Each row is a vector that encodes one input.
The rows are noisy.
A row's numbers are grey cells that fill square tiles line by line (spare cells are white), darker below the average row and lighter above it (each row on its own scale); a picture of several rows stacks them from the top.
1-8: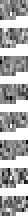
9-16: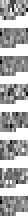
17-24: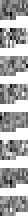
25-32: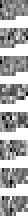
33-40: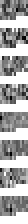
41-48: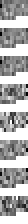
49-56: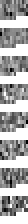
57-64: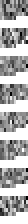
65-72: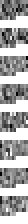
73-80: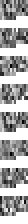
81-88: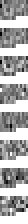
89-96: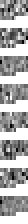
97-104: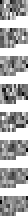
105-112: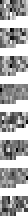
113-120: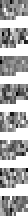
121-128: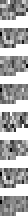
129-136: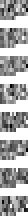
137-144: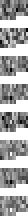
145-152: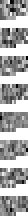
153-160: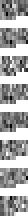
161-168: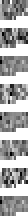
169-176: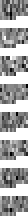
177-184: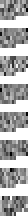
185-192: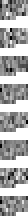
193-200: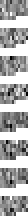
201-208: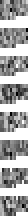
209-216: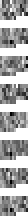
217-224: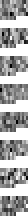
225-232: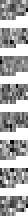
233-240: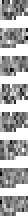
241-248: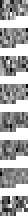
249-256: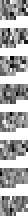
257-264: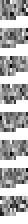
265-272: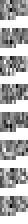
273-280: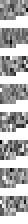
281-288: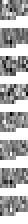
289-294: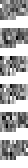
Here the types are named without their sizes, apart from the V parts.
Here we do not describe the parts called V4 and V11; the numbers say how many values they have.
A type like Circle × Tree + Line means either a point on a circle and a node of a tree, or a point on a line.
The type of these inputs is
Bool × Bool × Bool × Line + (Tree + V11) × V4.
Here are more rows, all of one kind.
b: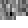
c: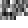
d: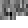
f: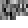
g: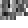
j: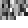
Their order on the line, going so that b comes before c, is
d, b, f, c, g, j.
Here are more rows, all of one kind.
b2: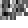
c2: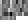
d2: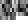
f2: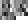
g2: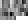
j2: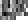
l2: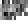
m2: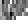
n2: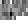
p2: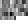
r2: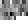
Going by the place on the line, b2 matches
f2, j2 and l2.
